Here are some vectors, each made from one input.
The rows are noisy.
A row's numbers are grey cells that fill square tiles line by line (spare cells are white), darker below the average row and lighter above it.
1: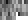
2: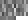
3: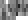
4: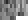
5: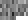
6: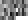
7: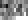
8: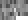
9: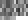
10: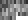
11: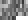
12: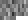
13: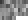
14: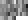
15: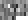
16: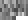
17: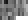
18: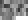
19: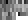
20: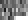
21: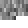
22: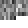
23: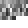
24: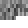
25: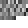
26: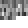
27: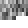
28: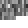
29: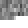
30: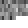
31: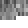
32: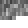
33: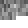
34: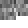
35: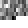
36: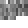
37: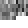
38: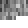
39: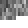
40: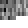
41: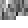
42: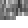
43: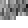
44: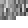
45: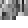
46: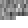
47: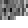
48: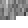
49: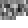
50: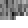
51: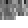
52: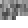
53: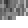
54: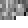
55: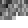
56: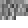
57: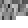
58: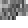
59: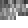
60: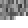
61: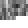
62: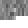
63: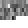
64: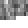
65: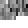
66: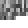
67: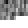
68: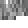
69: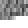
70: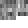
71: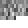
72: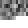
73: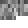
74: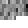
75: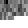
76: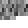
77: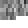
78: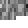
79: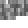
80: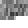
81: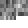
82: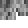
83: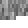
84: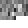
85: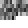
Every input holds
a point on a 4-point line, together with either one of 9 labels, or three true/false values.
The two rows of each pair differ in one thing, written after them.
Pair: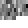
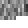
one of the three true/false values
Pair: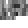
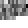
the place on the 4-point line
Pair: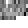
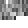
one of the three true/false values
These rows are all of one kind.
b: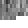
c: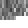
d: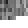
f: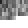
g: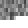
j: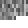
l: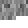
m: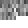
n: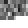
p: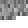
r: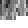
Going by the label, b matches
c, d, j and r.
